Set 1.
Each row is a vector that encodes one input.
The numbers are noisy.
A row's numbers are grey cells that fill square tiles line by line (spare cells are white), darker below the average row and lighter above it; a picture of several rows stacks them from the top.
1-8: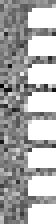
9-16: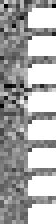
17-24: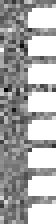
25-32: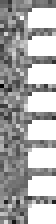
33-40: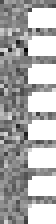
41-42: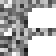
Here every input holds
a node of a 9-node tree.
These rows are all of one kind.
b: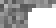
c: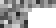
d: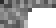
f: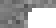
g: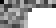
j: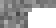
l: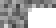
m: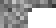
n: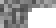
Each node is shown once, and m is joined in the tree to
d.
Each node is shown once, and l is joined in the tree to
c.
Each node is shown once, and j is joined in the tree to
c and f.
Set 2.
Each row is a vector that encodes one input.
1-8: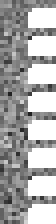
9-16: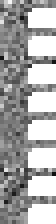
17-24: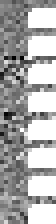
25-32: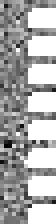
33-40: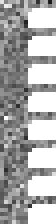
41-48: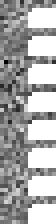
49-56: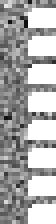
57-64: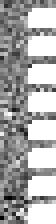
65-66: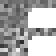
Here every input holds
a node of a 12-node tree.
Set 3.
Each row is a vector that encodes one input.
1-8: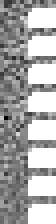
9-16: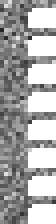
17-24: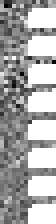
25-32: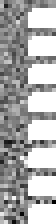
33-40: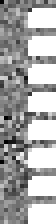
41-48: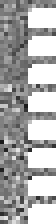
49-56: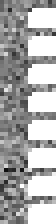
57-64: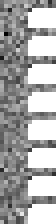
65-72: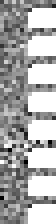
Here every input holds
a node of a 13-node tree.
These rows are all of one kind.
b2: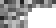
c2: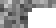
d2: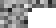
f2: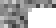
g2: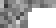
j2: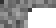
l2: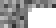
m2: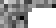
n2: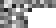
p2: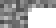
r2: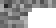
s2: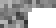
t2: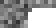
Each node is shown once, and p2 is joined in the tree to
l2.
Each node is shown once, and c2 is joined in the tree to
t2.
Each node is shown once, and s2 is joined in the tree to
l2, m2 and r2.
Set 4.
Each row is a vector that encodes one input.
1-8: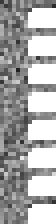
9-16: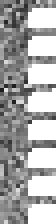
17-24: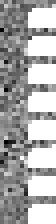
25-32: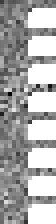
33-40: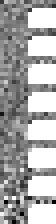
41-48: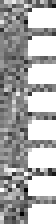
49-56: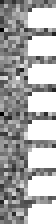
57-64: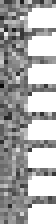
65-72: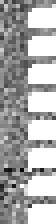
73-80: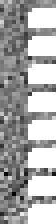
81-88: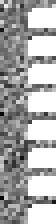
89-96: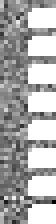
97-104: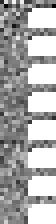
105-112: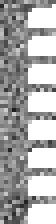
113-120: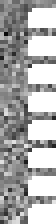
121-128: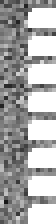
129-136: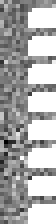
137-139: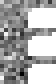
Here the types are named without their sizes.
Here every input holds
a node of a tree.
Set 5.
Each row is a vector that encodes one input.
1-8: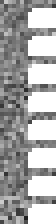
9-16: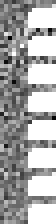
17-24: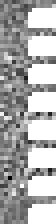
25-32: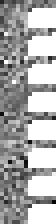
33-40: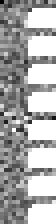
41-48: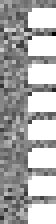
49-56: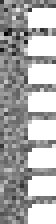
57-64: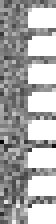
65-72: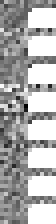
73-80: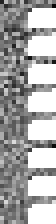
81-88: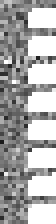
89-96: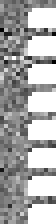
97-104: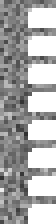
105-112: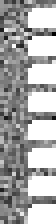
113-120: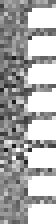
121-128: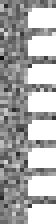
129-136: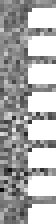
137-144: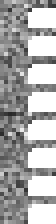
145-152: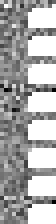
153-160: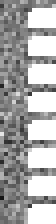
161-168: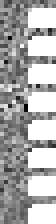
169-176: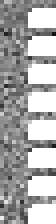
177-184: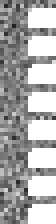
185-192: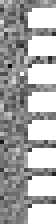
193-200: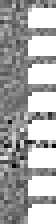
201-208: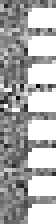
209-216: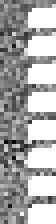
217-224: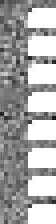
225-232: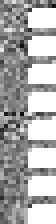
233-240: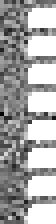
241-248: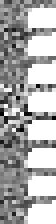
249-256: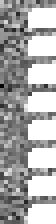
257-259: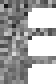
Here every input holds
a node of a 12-node tree.
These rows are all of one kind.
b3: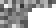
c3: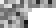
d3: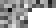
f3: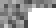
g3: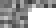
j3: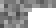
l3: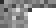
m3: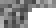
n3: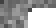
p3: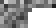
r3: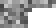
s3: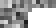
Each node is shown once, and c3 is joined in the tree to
f3.
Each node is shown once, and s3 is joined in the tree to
j3 and p3.
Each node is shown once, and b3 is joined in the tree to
m3, p3 and r3.
